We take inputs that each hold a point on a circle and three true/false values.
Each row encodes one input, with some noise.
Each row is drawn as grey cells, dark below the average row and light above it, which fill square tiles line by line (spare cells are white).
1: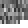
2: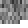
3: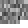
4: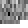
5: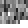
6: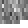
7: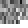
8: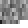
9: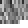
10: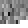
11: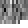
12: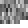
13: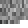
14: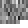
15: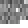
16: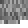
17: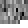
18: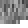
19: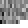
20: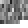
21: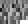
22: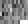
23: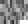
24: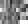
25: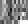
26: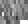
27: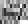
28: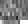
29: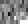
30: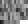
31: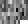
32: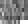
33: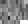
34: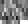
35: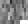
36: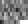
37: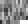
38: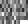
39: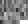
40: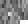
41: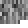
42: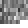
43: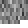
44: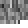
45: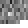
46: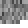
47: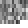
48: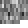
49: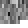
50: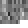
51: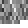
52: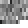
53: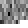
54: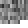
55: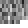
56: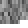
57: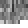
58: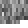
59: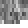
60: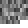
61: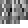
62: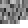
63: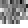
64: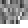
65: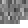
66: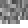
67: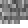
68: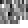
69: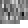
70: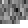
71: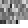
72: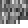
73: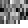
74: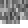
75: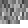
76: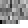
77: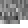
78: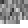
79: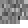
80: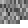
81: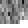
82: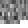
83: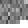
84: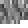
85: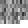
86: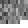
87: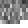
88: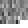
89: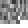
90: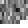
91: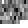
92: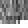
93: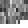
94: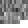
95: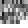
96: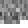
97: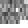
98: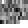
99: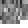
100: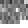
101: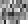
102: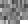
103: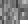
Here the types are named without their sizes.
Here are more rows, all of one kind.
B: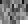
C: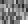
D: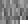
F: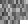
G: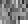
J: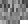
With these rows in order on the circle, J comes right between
D and G.
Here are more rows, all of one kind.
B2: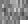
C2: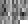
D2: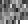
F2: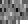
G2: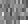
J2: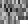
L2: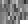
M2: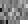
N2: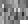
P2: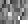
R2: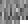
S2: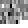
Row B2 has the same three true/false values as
D2, F2, M2 and R2.
